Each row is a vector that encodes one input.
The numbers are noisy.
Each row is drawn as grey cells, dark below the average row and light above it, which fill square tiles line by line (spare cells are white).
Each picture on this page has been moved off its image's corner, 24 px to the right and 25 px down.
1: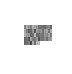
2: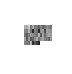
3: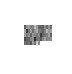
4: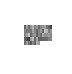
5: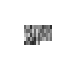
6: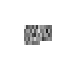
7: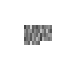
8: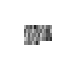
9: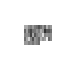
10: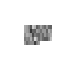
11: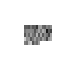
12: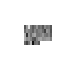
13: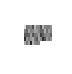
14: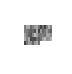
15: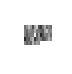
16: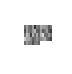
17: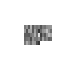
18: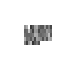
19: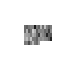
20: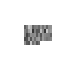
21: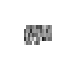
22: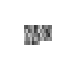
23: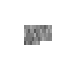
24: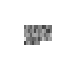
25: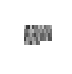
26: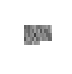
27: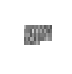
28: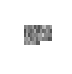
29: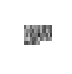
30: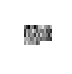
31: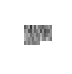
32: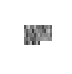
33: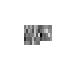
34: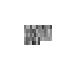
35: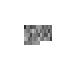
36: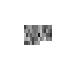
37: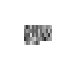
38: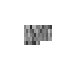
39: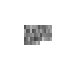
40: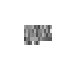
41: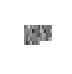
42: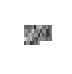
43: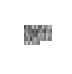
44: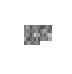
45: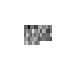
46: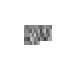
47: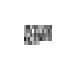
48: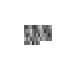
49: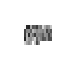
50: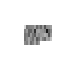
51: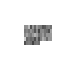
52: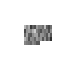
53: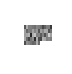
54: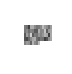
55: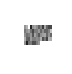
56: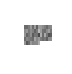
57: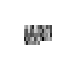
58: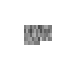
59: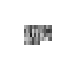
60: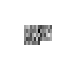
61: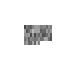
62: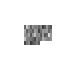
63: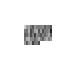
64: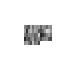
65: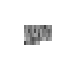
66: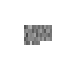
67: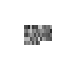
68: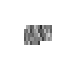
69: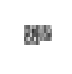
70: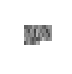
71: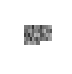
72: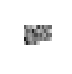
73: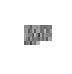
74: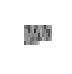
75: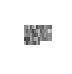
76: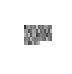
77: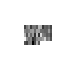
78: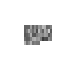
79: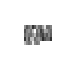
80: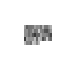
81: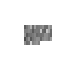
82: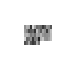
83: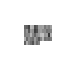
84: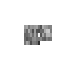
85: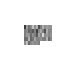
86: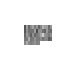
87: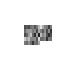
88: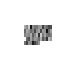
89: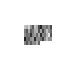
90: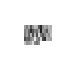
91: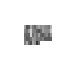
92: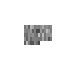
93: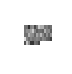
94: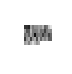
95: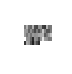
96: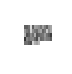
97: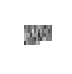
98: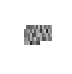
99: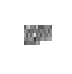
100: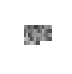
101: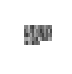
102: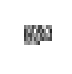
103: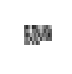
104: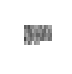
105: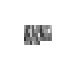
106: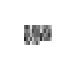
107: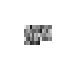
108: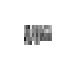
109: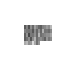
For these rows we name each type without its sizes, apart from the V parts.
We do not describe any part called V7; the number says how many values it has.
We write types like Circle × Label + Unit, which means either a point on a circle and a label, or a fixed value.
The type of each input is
(Bool × Bool × Bool + Line) × V7.
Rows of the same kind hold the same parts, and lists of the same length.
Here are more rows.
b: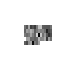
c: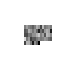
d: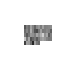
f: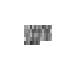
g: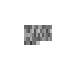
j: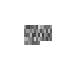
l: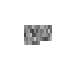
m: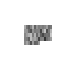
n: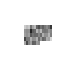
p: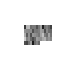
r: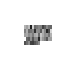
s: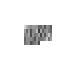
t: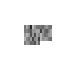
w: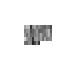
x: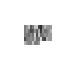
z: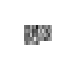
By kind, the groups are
b, c, d, f, g, j, l, m, n, p, r, s, w, z
t, x

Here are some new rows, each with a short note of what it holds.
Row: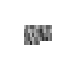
three true/false values and a value of V7
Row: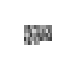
a point on a line and a value of V7
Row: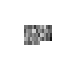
a point on a line and a value of V7
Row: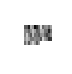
a point on a line and a value of V7
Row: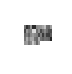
a point on a line and a value of V7
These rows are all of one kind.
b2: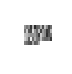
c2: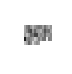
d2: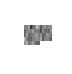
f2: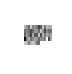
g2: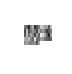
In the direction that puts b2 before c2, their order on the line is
b2, g2, f2, d2, c2.
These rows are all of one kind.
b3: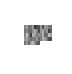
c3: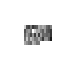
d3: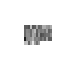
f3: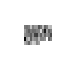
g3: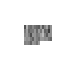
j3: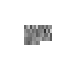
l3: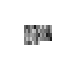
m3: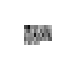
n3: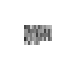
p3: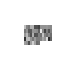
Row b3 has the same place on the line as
l3 and p3.
